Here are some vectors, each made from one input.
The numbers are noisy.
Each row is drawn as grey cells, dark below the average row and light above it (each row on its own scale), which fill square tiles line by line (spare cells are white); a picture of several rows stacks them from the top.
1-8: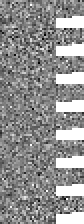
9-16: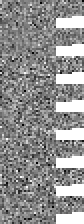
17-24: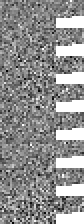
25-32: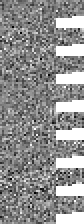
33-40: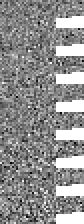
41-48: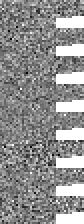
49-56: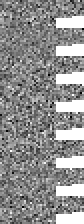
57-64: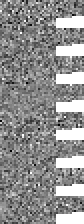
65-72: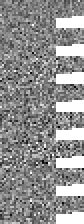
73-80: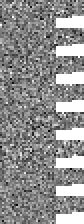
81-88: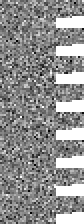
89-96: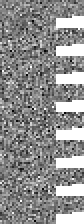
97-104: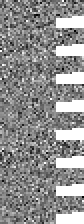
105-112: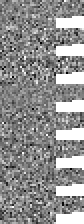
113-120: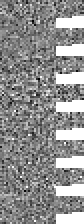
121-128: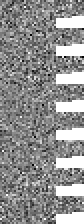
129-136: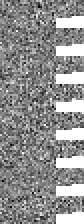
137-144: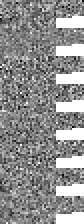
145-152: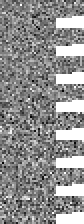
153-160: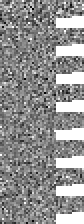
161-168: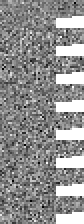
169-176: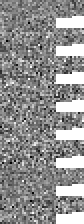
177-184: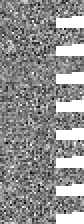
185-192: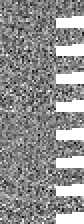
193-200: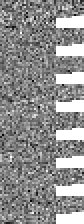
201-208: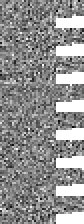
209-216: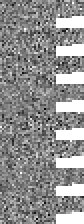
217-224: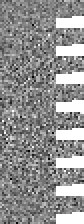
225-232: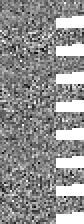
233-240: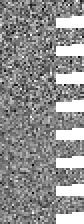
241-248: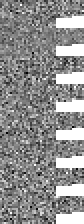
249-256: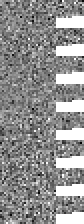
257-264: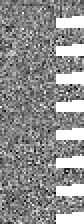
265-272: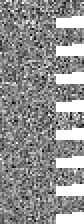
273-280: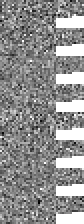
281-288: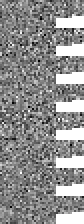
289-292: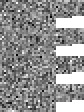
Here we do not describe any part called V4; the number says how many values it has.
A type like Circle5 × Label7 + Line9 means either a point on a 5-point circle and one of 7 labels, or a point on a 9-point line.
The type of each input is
Bool × Circle10 + (Circle8 + Unit) × Line5 + V4 × V4.
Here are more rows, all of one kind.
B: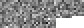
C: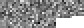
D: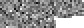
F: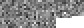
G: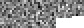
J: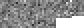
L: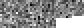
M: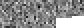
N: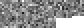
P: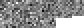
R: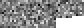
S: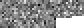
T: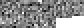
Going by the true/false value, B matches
D, L, N and P.
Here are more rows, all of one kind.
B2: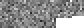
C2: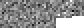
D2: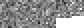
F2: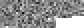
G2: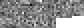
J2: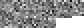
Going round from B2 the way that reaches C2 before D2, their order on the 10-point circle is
B2, C2, D2, F2, G2, J2.
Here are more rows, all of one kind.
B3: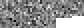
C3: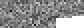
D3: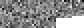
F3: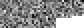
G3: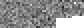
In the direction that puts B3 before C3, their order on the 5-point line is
B3, D3, C3, F3, G3.
